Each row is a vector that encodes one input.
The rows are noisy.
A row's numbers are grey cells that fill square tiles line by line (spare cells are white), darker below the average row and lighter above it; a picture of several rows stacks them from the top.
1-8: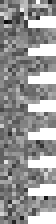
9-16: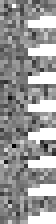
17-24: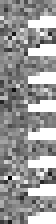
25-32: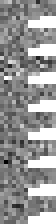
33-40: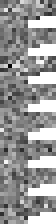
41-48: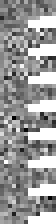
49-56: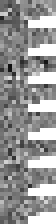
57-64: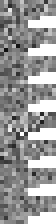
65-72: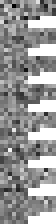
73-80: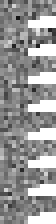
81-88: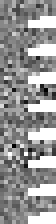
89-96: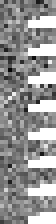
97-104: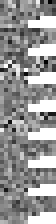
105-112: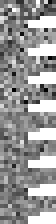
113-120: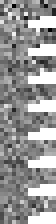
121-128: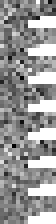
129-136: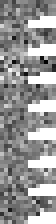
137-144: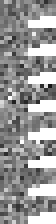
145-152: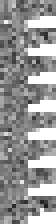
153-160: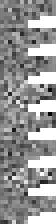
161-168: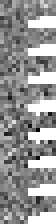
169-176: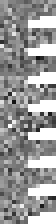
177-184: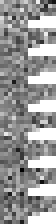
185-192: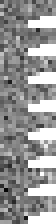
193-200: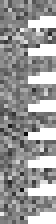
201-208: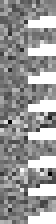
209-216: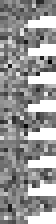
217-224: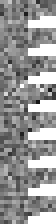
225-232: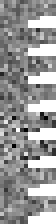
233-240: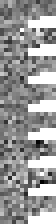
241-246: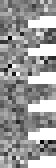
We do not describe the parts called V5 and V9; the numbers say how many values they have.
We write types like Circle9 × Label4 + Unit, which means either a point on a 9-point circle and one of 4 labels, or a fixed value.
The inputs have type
Line7 × (Line8 + V9) + V5.
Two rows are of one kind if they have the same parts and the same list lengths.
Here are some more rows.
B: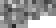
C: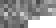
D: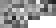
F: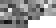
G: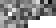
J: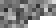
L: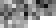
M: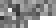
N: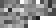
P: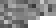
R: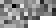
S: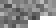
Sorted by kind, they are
B, F, J, M, P, S
C, L
D, G, N, R

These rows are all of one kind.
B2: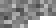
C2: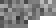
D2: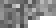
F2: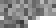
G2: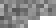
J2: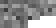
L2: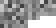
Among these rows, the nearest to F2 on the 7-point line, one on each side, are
C2 and L2.
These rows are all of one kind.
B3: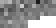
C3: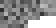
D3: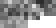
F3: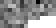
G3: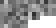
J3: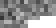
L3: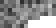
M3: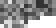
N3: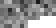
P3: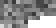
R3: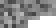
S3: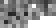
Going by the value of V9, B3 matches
D3, L3, N3 and S3.
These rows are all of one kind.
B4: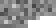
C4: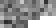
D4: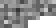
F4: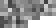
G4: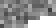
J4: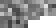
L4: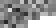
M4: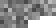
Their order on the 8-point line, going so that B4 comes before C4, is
F4, G4, M4, B4, D4, J4, L4, C4.
